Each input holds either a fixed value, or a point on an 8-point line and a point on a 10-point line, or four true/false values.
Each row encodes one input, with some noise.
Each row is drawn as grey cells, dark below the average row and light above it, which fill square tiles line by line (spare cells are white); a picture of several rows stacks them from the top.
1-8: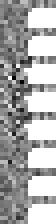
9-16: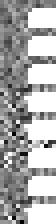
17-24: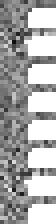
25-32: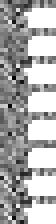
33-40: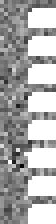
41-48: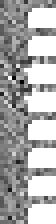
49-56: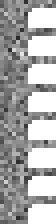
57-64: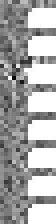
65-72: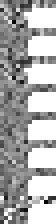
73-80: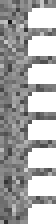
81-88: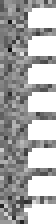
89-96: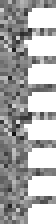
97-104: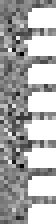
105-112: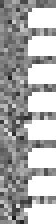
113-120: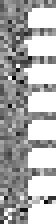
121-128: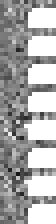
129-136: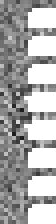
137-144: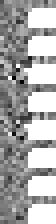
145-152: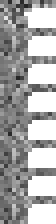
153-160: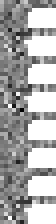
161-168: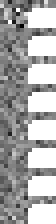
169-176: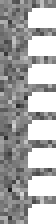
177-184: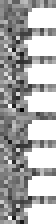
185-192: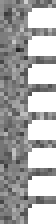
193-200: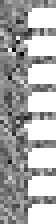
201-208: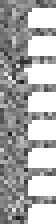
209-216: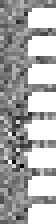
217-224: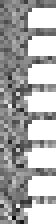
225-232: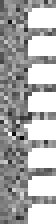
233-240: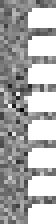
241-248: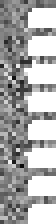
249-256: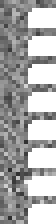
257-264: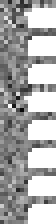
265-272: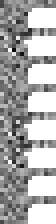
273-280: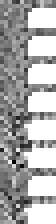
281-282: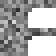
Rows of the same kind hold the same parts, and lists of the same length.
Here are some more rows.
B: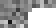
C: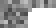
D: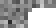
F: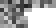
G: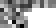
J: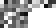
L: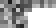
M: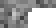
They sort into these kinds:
B, C, D, M
F, G, L
J

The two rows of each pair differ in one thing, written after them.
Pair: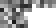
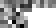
the place on the 10-point line
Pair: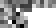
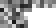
the place on the 10-point line
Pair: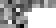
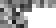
the place on the 8-point line
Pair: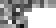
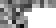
the place on the 8-point line
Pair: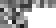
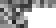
the place on the 10-point line
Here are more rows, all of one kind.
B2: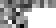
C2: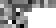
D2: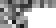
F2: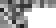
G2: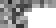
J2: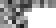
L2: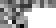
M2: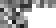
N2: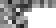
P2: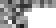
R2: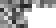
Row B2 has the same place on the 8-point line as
G2, J2, N2 and P2.
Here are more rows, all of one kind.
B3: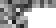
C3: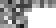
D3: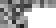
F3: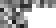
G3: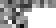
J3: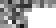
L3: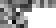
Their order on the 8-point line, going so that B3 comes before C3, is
F3, L3, D3, B3, G3, C3, J3.
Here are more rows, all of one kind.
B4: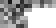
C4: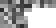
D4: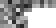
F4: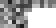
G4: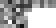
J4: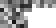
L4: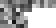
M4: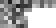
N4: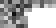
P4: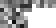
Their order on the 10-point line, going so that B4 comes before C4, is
L4, N4, B4, D4, M4, F4, J4, P4, G4, C4.
